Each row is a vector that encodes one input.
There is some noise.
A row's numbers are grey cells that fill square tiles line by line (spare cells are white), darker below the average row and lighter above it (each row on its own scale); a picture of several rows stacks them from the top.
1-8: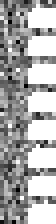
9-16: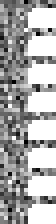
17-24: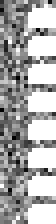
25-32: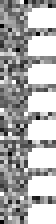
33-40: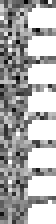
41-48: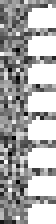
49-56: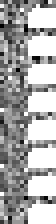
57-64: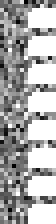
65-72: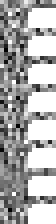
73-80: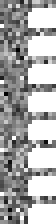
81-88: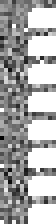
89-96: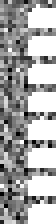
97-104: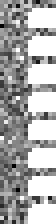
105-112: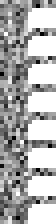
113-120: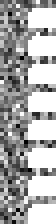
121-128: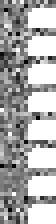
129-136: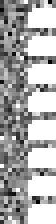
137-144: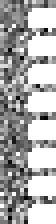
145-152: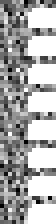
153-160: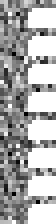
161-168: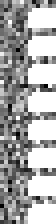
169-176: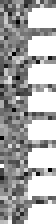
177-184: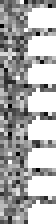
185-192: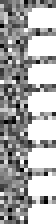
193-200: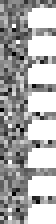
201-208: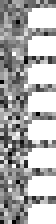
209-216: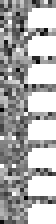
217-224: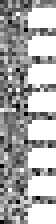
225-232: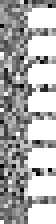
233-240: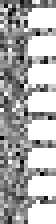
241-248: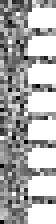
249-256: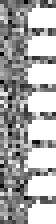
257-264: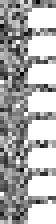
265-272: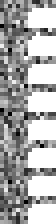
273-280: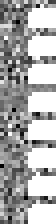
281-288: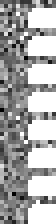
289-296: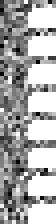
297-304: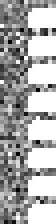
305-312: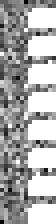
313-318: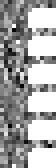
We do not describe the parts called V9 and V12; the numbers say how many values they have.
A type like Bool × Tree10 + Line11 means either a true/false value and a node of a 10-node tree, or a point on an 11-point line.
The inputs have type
(Bool × Bool × Bool + V12) × V9 + Line5.
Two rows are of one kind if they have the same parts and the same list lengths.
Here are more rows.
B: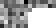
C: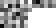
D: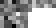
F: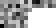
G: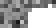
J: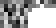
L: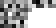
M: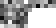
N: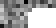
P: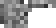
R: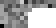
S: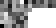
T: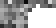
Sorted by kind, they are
B, F, M, N, R
C, G, J, P, S, T
D, L

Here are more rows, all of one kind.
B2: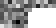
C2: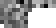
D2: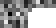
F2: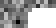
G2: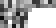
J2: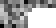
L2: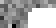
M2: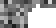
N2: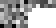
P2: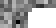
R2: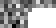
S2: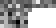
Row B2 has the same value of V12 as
C2 and G2.
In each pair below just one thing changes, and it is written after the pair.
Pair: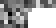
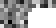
the value of V9
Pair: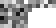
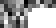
the value of V9
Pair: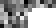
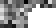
the value of V9
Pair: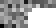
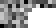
the value of V9
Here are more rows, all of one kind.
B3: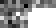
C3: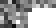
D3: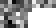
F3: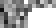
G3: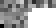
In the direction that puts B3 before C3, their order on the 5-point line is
B3, G3, F3, C3, D3.
